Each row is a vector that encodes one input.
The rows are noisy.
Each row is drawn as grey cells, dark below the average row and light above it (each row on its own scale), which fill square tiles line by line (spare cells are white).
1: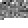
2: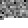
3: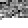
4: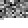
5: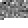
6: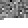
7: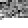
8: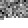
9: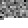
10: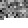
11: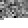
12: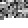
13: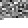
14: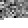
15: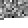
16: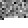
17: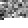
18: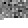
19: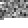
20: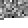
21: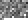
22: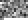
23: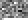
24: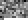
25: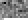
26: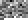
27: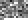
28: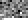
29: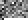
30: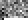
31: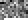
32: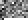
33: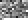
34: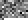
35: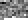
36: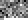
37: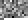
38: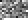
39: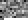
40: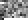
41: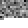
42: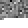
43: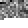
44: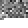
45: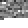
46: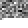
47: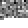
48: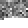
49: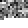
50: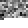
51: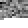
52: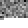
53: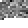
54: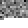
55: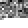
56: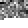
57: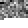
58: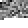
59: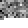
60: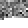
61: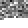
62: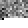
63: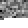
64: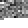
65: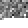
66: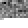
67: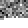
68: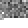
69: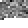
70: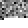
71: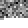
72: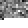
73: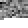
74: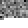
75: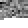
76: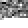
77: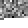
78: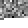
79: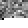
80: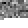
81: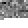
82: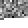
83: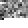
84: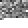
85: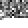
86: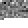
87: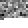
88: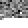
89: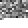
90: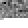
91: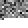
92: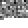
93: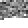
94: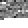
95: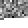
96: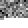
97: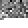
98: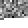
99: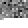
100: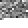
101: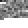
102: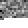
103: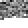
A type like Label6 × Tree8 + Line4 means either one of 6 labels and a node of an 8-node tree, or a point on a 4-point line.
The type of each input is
Bool × Line5 × Line5 + Unit.
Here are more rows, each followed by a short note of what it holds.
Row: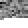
a point on each of two 5-point lines and a true/false value
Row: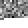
a fixed value
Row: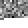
a fixed value
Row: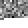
a fixed value
